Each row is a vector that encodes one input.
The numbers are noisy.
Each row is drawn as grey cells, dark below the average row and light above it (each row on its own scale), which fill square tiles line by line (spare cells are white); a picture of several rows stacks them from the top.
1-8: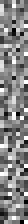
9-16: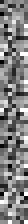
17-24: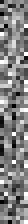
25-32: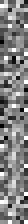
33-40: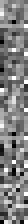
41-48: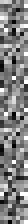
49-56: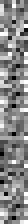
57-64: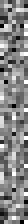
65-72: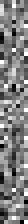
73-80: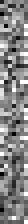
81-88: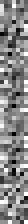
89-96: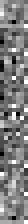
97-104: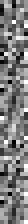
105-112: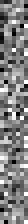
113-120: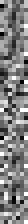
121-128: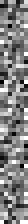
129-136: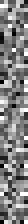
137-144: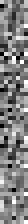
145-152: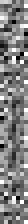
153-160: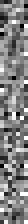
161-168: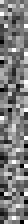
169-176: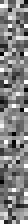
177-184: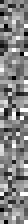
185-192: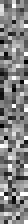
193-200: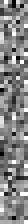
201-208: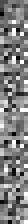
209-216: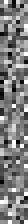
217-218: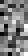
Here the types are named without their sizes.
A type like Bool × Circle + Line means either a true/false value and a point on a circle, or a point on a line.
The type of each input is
Bool × Bool × Bool × Bool.
